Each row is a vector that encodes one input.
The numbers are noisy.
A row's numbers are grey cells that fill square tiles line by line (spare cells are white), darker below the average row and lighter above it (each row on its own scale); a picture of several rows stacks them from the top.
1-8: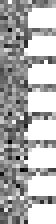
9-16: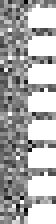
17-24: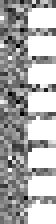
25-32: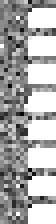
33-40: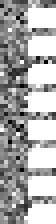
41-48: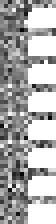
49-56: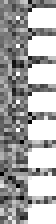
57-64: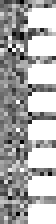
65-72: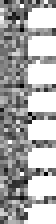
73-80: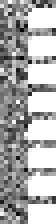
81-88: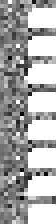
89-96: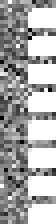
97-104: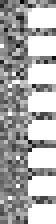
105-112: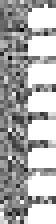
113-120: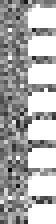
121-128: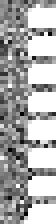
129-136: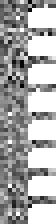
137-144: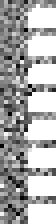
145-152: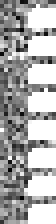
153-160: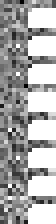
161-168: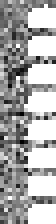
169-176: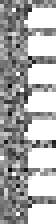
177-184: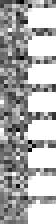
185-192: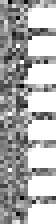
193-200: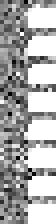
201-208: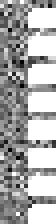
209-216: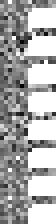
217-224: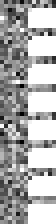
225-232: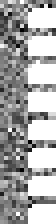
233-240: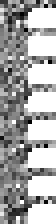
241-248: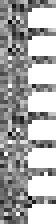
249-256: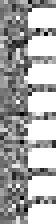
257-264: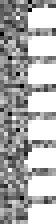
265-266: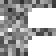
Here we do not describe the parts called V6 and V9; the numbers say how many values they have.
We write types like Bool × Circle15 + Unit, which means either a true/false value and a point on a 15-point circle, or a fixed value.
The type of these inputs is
Bool × Line11 + (Line5 + V9) × V6.
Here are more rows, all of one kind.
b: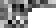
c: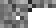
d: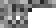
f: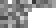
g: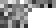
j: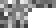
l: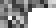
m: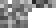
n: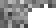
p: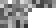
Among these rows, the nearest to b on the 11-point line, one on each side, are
f and m.
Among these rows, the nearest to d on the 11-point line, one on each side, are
m and p.
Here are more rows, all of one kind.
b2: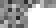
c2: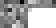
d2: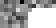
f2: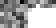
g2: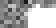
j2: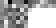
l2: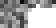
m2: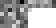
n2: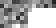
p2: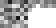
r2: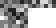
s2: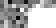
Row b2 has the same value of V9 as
f2, l2 and m2.
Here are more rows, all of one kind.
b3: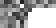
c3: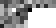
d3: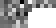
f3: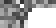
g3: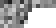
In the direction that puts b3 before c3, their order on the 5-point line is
g3, f3, b3, d3, c3.
